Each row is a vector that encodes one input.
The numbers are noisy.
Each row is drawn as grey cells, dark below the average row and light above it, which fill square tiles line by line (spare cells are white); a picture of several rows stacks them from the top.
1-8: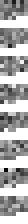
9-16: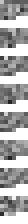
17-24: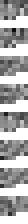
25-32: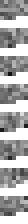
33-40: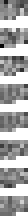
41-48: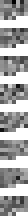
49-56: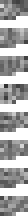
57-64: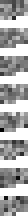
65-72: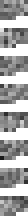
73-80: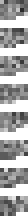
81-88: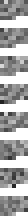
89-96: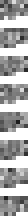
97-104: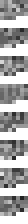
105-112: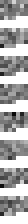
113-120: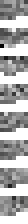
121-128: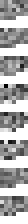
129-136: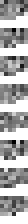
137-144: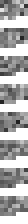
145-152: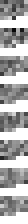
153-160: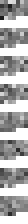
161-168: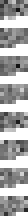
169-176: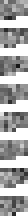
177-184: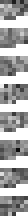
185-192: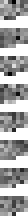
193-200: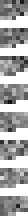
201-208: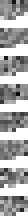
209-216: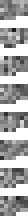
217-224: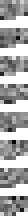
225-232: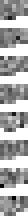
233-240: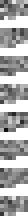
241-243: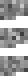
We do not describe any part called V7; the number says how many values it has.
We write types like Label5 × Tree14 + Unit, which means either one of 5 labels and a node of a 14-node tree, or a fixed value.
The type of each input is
Bool × V7 + Label10.
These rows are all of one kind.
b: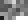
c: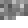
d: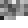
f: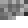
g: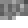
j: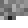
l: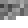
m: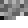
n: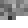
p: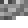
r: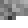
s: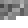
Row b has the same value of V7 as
m and p.
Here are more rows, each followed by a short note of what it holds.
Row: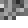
one of 10 labels
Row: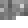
a true/false value and a value of V7
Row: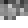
one of 10 labels
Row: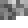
a true/false value and a value of V7
